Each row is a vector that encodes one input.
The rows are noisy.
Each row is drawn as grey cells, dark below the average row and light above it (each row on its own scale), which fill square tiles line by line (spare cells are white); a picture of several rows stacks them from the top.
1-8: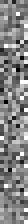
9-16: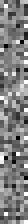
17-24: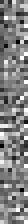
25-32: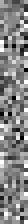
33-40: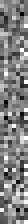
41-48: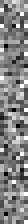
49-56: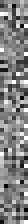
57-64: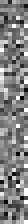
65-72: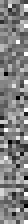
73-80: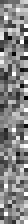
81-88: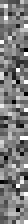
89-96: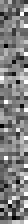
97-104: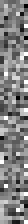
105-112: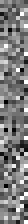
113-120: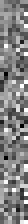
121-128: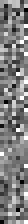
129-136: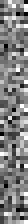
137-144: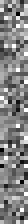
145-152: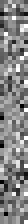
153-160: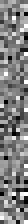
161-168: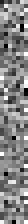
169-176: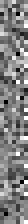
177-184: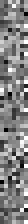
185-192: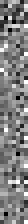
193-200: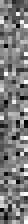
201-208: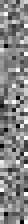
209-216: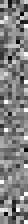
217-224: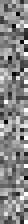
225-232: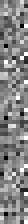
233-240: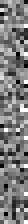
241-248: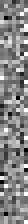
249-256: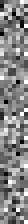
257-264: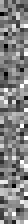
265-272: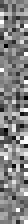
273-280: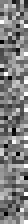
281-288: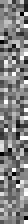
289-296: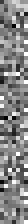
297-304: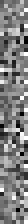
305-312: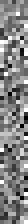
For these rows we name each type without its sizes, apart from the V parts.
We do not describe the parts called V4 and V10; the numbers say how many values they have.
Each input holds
a value of V10, together with either a point on a line, or a true/false value and a value of V4.
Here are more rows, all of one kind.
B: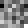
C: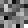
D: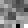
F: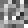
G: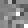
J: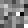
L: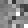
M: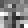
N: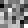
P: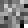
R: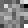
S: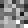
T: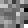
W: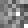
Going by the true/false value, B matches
D, M and N.
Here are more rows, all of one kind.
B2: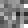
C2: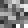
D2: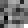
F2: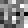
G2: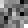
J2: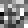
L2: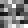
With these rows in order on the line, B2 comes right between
C2 and G2.
